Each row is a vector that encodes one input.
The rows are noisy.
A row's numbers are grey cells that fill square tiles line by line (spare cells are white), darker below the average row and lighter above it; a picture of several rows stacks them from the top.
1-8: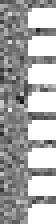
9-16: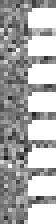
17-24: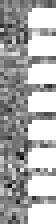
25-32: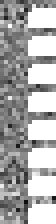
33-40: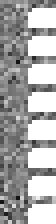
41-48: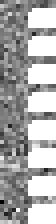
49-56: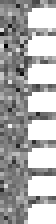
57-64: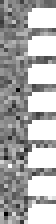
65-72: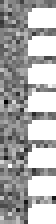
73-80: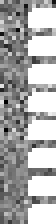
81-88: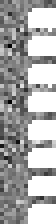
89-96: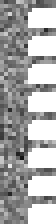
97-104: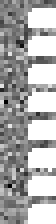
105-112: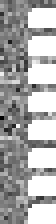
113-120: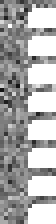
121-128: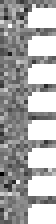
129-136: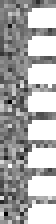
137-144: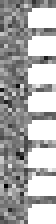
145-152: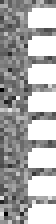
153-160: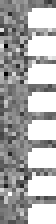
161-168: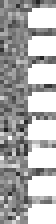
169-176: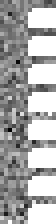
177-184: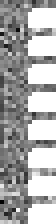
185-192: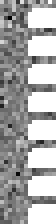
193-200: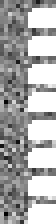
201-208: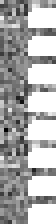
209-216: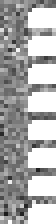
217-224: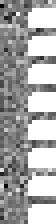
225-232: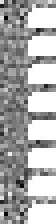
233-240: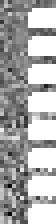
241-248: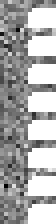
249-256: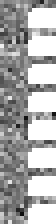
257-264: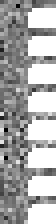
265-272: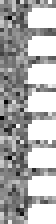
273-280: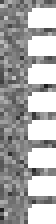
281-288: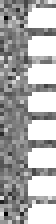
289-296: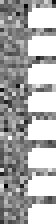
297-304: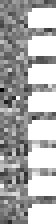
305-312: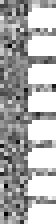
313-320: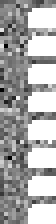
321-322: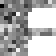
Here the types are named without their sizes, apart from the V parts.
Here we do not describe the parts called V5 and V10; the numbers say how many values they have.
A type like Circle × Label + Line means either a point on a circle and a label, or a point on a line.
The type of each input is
(Circle × Circle + Line) × V5 + V10.
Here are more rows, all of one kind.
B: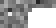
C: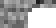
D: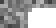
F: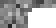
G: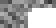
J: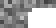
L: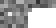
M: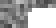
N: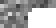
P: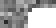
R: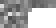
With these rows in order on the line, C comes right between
B and J.
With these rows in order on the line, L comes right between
B and M.
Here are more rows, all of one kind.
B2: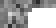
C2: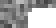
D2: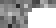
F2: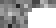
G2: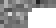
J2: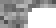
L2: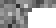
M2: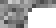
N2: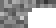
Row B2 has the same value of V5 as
D2, F2 and L2.
